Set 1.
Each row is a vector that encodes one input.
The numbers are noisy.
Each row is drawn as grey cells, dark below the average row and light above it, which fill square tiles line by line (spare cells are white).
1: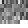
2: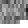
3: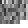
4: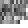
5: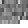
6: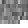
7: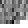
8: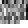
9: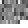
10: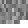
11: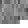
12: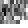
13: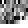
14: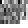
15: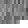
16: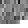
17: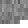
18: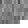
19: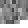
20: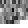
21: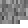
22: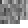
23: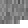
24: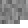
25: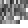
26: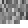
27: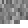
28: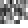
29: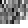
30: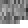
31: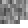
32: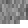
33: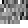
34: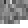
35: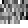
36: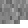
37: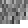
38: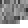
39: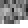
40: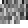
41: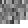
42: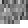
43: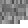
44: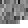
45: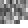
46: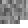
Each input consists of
either one of 7 labels, or a point on a 6-point line.
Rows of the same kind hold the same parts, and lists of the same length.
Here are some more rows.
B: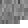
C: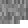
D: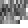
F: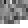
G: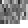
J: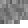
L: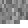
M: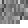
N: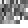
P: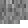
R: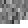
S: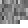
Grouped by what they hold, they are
B, C, G, J, L
D, F, M, N, P, R, S

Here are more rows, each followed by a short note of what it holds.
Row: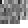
a point on a 6-point line
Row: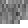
one of 7 labels
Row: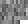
one of 7 labels
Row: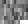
one of 7 labels
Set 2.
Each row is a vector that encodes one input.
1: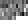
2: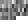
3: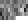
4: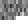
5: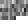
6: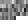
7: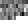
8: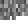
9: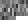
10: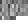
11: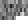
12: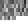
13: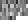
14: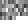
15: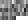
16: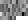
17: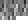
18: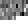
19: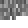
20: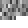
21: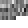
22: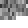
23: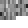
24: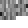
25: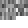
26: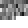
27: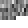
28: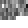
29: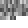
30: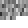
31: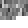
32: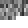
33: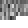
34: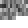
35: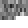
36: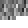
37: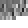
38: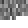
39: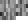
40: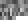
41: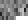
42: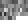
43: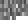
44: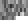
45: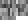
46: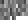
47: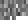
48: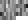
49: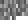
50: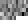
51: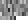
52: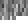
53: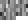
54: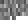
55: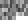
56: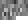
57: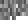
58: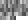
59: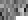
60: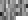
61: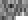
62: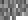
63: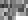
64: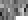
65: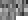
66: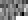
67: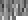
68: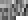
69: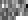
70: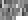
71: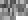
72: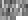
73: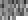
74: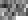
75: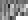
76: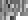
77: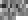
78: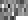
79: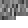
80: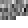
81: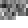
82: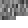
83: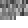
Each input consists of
one of 8 labels, together with either a fixed value, or a node of a 10-node tree.
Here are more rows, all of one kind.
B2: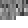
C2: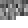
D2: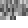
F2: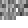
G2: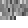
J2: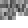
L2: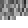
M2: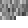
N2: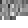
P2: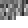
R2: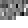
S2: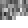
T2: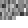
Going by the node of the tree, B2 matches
F2, M2 and N2.
